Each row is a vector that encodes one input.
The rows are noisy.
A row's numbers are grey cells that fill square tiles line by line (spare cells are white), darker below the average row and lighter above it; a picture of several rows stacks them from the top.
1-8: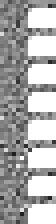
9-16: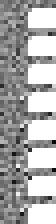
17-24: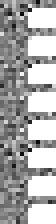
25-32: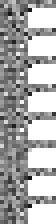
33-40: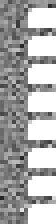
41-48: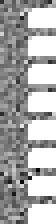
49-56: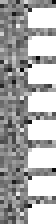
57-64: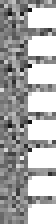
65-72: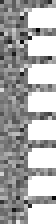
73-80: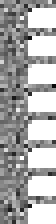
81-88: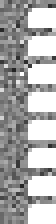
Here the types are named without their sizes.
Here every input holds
either a point on a circle, or a point on a line.
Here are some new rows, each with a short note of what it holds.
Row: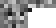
a point on a line
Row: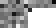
a point on a line
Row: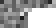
a point on a circle
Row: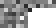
a point on a line
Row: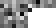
a point on a line
